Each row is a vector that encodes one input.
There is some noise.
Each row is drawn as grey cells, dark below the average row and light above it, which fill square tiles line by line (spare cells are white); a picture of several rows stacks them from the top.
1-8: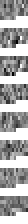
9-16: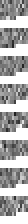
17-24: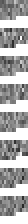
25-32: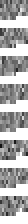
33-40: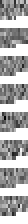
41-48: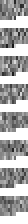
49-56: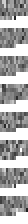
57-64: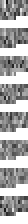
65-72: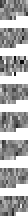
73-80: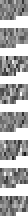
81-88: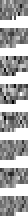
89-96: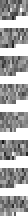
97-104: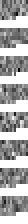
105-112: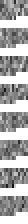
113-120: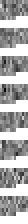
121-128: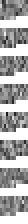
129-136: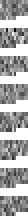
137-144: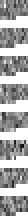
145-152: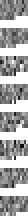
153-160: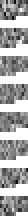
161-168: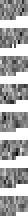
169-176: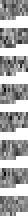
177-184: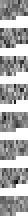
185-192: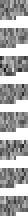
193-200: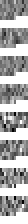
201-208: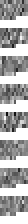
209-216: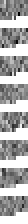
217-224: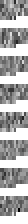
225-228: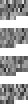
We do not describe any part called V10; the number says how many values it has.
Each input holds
a true/false value, together with either a point on each of two 5-point lines, or a value of V10.
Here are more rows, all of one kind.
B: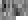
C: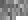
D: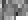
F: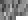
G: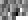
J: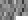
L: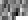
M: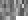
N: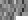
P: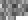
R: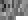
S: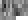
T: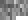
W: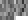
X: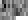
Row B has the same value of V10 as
G, L, S and X.
